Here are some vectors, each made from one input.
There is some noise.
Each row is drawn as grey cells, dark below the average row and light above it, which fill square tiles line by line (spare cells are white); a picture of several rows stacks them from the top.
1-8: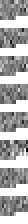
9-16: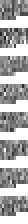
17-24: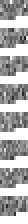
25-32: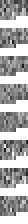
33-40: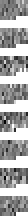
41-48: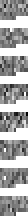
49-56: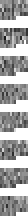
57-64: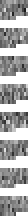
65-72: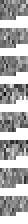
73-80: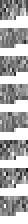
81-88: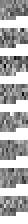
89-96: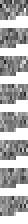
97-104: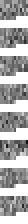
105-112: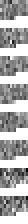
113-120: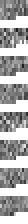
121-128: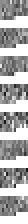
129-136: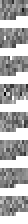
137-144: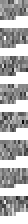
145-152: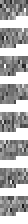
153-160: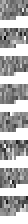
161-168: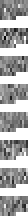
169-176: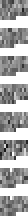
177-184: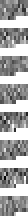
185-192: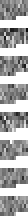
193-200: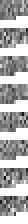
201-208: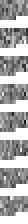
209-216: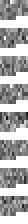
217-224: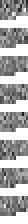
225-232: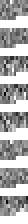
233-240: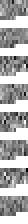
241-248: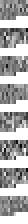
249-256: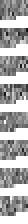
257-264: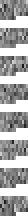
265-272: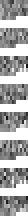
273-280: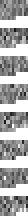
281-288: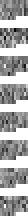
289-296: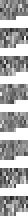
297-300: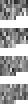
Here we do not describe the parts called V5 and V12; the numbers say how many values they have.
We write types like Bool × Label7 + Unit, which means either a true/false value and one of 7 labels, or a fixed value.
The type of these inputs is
(Bool × Bool × Bool × Tree10 × V5 + Tree7) × V12.
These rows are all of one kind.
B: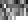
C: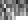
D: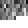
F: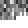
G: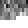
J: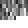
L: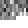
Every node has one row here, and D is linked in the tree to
B and G.
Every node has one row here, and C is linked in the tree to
F and G.
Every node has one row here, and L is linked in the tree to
J.
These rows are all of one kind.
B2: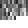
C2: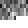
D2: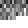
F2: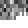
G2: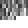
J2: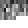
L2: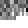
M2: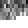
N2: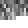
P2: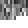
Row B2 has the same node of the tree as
C2, J2, L2 and N2.
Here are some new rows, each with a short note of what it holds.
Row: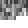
a node of a 7-node tree and a value of V12
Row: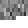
a node of a 10-node tree, three true/false values, a value of V5 and a value of V12
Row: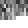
a node of a 7-node tree and a value of V12
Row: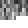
a node of a 7-node tree and a value of V12
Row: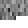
a node of a 10-node tree, three true/false values, a value of V5 and a value of V12
